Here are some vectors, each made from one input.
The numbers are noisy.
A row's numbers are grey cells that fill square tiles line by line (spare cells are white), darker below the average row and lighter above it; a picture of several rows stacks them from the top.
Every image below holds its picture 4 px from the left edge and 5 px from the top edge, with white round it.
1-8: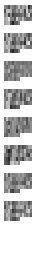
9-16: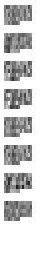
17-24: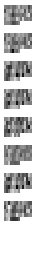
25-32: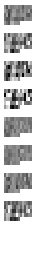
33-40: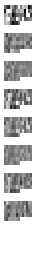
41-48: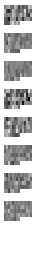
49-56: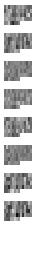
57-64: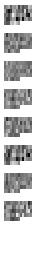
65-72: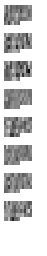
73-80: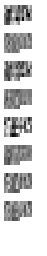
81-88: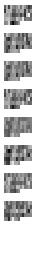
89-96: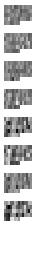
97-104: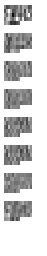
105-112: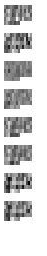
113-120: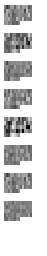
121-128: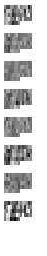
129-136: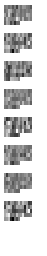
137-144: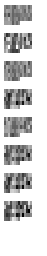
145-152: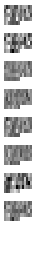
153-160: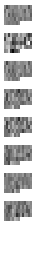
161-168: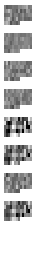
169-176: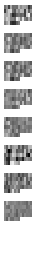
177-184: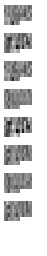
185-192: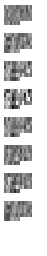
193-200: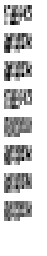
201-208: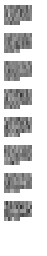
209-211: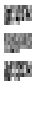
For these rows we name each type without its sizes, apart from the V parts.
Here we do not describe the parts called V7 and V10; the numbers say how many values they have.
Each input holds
a point on a circle, together with either a true/false value and a value of V10, or a value of V7.
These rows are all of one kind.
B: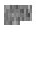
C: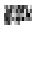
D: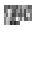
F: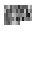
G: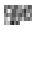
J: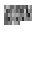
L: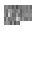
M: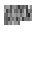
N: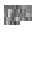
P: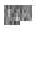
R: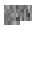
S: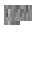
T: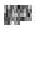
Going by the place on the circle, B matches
F, G and R.
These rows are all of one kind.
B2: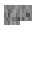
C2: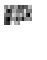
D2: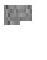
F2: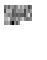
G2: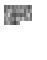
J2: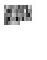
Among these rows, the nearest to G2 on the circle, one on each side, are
C2 and J2.
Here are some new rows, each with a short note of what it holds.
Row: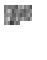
a point on a circle and a value of V7
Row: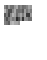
a point on a circle, a true/false value and a value of V10
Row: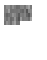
a point on a circle and a value of V7
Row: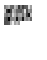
a point on a circle, a true/false value and a value of V10
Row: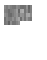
a point on a circle, a true/false value and a value of V10
